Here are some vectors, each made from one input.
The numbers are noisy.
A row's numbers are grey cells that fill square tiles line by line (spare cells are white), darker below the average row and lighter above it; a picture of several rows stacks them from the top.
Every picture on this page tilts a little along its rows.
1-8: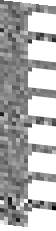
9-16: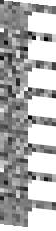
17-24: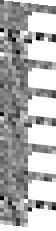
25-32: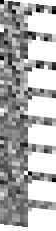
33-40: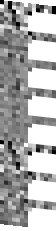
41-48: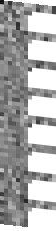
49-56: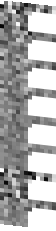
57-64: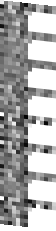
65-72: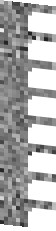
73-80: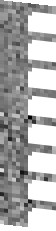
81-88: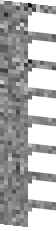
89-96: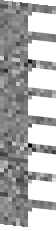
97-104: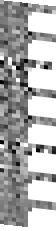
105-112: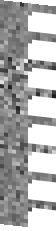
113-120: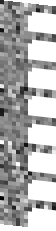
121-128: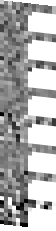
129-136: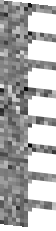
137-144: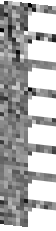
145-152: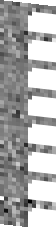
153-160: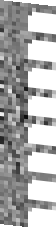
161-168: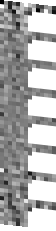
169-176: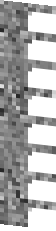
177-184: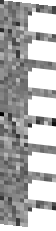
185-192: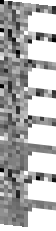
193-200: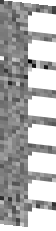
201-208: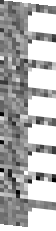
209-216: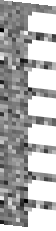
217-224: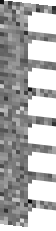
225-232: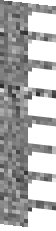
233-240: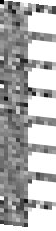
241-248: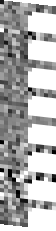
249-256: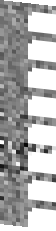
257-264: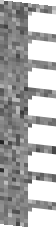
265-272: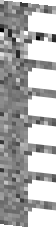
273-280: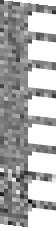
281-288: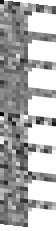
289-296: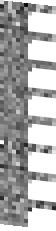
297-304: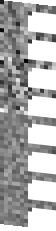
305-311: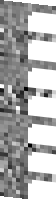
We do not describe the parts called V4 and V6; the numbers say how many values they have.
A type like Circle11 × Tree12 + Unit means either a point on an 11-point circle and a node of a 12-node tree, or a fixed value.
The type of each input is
Bool × Bool × Bool × (Line9 + V4) + V6.
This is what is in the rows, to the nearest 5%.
About 85% of them hold three true/false values, together with either a point on a 9-point line, or a value of V4. The rest hold a value of V6.
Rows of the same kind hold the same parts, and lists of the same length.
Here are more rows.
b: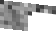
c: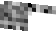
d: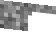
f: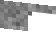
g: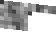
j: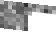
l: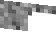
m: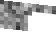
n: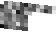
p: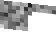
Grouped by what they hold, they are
b, d
c, p
f, g, j, l, m, n

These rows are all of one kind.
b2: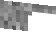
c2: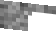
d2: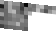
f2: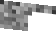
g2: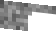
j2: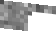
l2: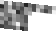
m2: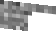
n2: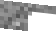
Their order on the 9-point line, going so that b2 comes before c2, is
j2, l2, b2, n2, c2, g2, d2, f2, m2.
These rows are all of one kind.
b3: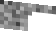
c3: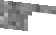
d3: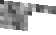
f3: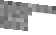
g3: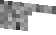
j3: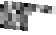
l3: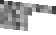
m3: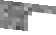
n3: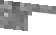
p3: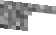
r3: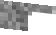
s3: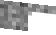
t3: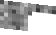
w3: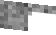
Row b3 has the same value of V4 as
c3, n3, p3 and t3.
